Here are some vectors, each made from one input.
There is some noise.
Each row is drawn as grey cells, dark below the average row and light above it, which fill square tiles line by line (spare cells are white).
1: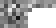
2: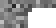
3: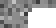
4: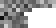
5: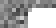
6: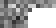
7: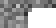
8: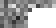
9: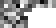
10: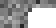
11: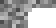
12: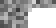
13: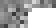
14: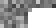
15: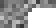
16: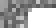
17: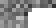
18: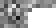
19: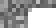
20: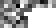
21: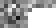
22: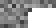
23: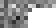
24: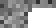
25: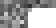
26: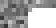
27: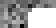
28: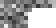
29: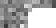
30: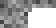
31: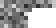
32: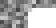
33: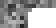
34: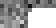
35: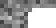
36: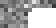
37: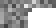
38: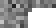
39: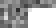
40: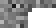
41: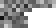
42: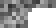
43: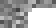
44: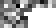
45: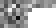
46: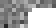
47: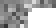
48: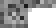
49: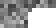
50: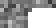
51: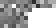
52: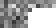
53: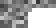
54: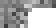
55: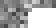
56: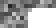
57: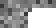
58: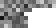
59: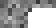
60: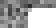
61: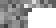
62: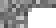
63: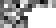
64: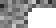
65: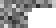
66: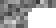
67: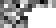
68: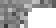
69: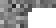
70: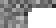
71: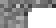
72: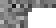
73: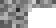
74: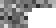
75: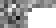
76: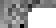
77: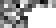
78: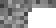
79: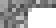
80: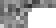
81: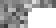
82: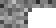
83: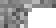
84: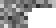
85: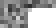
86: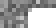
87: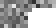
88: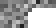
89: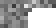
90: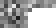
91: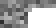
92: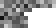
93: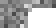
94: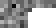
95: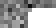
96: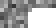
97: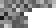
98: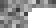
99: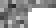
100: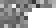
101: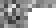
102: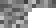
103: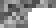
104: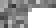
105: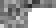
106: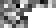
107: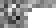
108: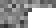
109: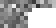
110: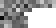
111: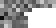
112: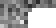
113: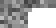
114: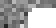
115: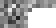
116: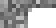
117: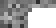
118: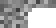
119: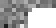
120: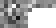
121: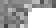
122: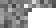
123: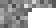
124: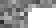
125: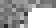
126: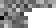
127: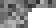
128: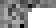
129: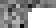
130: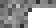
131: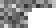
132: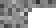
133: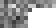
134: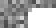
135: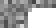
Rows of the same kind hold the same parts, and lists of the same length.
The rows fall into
4 kinds.
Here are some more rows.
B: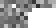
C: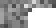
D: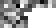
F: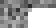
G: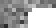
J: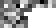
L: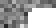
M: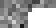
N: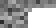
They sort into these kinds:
B
C, G, L
D, J
F, M, N

